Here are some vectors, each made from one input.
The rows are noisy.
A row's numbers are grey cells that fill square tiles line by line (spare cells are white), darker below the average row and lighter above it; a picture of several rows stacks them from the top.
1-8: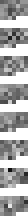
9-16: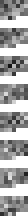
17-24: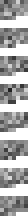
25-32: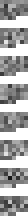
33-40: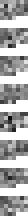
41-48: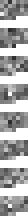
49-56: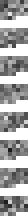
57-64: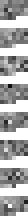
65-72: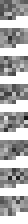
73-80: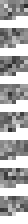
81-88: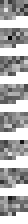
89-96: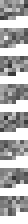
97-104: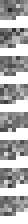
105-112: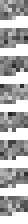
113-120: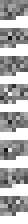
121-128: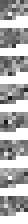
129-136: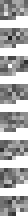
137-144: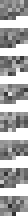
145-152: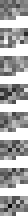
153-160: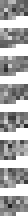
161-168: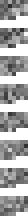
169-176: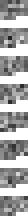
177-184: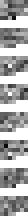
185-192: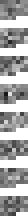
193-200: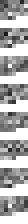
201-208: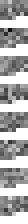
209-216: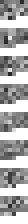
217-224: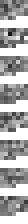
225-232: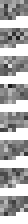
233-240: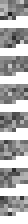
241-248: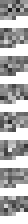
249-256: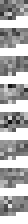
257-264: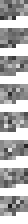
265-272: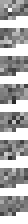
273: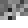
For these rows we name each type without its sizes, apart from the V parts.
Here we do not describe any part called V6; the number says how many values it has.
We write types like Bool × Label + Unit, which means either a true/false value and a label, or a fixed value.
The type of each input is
(Circle + Unit) × V6 + Line.
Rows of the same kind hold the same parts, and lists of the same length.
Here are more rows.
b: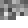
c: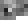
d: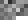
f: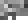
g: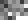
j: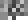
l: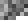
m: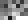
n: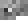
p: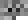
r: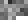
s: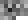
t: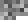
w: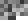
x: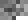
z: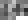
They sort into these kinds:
b, g, j, m, p, s, t, w, x
c, f, l, n, z
d, r

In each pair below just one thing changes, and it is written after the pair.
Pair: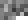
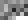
the place on the circle
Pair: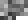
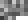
the place on the circle
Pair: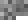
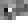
the value of V6
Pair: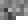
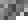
the value of V6
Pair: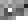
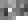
the place on the circle
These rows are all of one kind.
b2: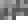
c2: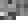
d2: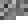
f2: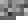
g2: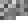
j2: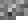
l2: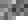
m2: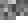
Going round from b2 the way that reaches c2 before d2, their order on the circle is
b2, g2, j2, c2, f2, l2, m2, d2.
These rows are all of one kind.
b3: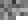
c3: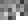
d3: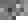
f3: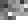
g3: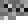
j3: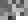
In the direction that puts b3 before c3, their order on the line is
d3, g3, b3, j3, c3, f3.
